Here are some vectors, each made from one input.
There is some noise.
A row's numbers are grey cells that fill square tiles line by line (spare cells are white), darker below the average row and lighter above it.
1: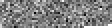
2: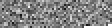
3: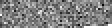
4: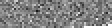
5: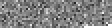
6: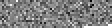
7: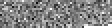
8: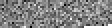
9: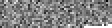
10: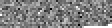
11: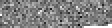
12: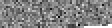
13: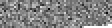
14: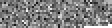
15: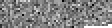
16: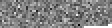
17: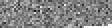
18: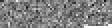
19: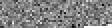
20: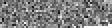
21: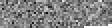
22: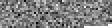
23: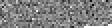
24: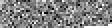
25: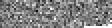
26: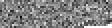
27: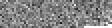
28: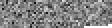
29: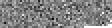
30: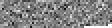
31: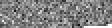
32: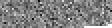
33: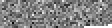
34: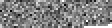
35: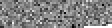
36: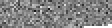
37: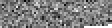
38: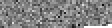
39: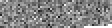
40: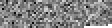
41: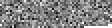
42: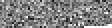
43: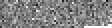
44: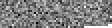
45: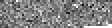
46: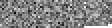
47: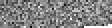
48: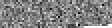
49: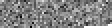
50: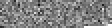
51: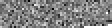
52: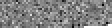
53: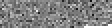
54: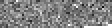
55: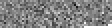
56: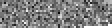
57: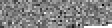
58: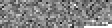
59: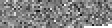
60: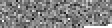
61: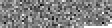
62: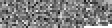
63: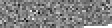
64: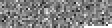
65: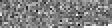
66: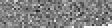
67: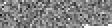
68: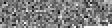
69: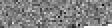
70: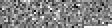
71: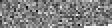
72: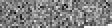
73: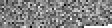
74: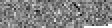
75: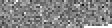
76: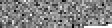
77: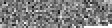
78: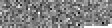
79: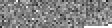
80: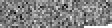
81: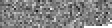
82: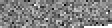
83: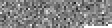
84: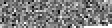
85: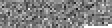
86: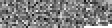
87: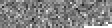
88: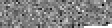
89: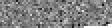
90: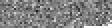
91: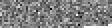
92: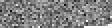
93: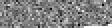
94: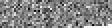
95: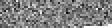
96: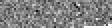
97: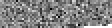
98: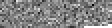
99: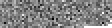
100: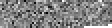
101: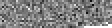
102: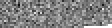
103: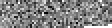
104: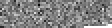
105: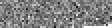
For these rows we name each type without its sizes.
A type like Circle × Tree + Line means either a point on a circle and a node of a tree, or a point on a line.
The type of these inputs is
Label × Label + List(Line).
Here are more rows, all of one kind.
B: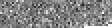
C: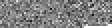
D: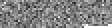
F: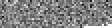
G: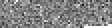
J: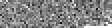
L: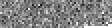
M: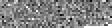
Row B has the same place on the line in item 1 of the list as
D and L.
